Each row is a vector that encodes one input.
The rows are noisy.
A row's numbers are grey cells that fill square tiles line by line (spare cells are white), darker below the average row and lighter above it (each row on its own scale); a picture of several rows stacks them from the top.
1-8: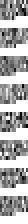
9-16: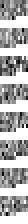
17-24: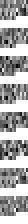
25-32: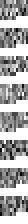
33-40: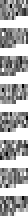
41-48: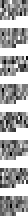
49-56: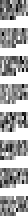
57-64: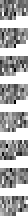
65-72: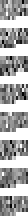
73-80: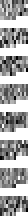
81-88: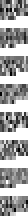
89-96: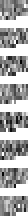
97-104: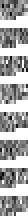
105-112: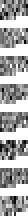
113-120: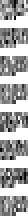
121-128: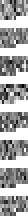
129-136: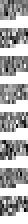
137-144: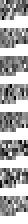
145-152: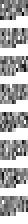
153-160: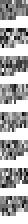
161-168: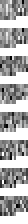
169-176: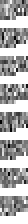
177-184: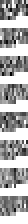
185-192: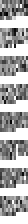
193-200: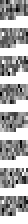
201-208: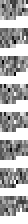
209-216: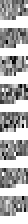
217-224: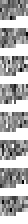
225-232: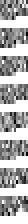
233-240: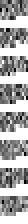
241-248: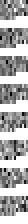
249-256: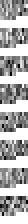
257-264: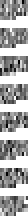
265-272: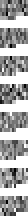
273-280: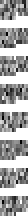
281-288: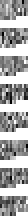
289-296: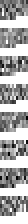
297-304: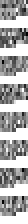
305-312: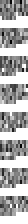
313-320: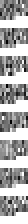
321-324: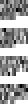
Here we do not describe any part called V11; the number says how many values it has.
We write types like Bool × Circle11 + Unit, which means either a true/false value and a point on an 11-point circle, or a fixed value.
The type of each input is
Bool × Bool × Bool + (Line9 + V11) × V11 + Line10.
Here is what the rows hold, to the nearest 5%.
About 15% of them hold a point on a 10-point line. About 30% of them hold three true/false values. The rest hold a value of V11, together with either a point on a 9-point line, or a value of V11.
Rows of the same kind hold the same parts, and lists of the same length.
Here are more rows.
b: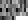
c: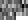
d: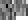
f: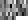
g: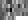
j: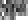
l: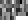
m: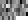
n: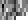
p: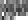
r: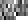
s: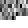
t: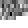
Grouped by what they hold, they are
b, g, j, l, m, p
c, d
f, r, s
n, t

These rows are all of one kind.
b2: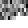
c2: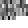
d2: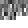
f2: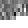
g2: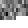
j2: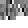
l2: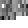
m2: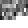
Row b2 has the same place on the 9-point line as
f2 and j2.
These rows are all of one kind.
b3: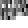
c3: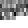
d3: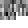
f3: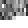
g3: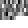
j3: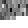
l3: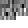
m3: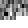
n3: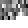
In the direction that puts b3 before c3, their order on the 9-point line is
j3, f3, b3, n3, c3, m3, l3, d3, g3.
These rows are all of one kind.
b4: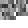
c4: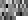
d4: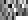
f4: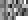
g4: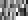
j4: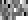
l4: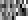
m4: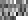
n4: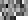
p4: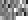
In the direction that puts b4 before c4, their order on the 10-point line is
j4, p4, d4, f4, l4, g4, m4, b4, n4, c4.
